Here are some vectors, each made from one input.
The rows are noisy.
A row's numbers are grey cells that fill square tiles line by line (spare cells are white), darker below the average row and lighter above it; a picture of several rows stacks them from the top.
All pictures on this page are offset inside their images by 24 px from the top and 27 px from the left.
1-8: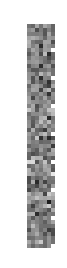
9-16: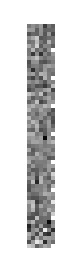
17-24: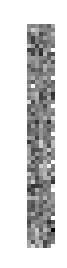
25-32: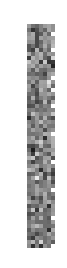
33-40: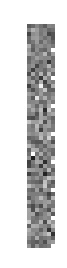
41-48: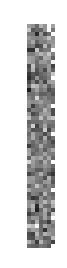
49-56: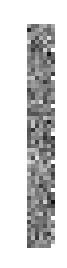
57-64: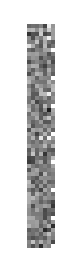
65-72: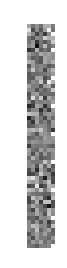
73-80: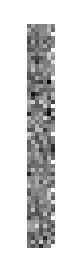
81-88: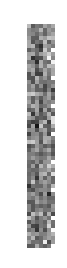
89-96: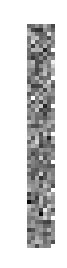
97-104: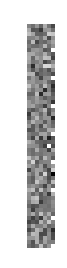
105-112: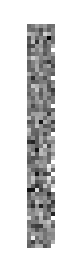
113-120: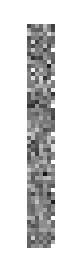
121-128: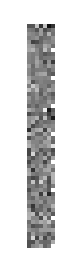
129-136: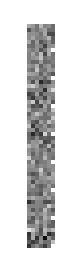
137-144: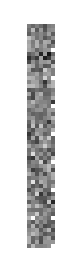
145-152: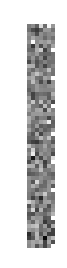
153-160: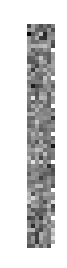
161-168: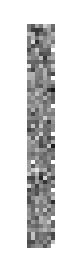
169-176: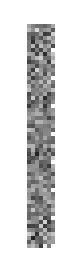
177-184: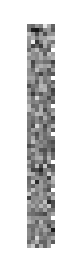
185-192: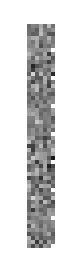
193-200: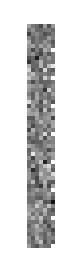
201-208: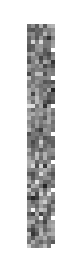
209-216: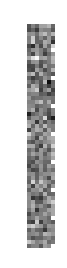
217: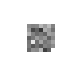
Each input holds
either a point on each of two 14-point circles, or a point on a 9-point line.
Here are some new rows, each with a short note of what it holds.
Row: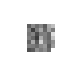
a point on a 9-point line
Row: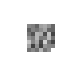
a point on each of two 14-point circles
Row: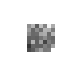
a point on a 9-point line
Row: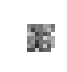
a point on a 9-point line
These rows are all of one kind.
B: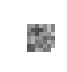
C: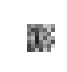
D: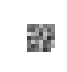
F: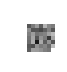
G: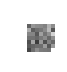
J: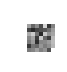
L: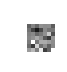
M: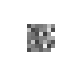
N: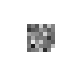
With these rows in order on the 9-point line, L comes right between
D and J.
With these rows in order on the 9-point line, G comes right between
C and F.
